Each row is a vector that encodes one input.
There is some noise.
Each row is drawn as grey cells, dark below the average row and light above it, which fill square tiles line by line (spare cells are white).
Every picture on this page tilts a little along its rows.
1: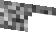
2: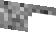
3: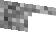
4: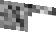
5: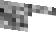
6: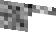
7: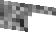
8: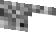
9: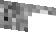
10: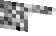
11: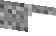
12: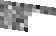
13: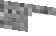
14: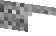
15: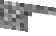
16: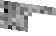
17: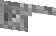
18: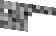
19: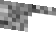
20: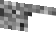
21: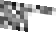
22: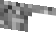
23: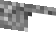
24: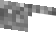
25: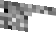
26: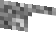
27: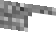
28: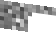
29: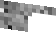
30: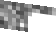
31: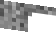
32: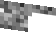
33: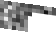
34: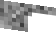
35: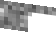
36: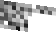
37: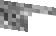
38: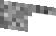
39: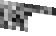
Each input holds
one of 6 labels and a true/false value.
